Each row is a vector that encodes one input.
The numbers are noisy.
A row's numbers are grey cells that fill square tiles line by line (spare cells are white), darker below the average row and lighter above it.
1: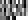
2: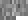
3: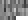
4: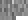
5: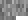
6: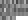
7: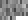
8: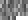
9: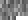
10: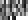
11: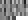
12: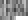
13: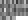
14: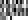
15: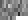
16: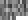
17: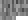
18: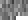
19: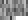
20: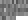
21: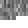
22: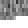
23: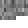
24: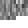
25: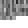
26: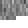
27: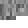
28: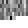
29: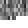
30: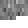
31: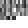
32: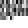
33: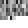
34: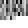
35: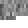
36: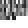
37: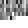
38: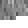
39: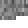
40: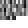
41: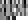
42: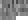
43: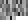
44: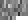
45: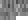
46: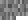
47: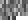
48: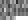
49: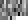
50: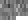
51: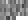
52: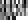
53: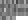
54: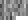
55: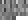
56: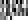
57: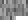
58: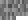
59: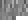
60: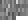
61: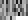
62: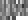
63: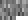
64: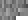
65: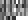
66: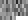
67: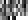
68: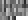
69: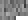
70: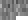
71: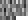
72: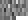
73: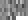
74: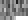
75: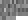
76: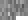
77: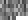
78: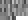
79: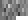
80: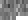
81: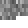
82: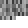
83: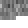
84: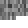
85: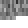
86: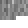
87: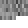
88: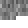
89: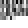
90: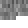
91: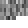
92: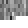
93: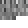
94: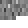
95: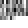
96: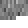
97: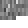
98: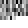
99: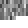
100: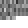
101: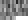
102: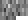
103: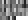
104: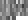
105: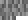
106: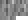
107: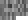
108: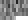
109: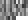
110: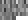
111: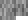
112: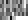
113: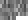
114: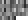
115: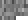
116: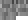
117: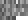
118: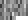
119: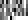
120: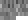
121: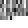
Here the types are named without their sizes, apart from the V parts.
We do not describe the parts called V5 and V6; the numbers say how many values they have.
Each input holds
either a point on a line and a true/false value, or a value of V5 and a value of V6.
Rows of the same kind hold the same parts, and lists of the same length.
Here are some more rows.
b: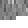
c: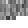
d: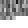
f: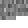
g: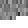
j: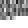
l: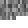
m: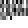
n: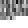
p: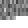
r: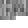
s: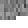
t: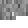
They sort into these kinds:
b, c, g, r, s, t
d, f, j, l, m, n, p

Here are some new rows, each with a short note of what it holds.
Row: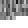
a point on a line and a true/false value
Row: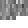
a value of V5 and a value of V6
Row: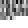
a point on a line and a true/false value
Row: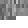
a value of V5 and a value of V6
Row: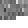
a value of V5 and a value of V6
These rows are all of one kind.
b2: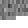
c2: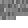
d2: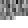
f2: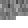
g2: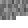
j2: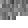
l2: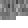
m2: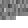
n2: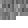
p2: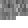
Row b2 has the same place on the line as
l2 and m2.
